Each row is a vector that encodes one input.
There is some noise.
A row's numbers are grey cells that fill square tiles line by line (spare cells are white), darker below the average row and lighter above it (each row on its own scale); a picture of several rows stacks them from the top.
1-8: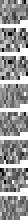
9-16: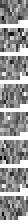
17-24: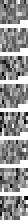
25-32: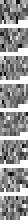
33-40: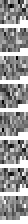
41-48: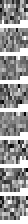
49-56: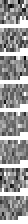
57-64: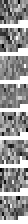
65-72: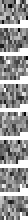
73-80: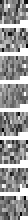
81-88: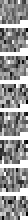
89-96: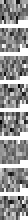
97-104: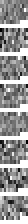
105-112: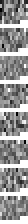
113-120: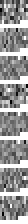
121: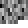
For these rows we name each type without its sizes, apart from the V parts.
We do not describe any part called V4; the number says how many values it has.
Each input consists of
a value of V4, together with a list of items, each a point on a line and a true/false value.
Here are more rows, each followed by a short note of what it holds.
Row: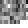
a value of V4, together with a list of two items
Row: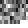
a value of V4, together with a list of two items
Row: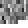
a value of V4, together with a list of two items
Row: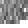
a value of V4, together with a list of two items
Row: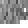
a value of V4, together with a list of two items
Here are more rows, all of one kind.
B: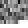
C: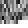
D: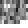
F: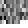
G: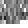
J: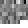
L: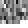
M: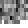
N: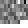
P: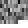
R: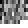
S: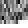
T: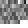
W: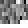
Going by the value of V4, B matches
C, P and S.
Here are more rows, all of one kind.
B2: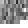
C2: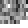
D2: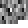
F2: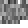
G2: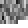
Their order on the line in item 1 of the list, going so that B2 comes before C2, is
F2, B2, G2, C2, D2.
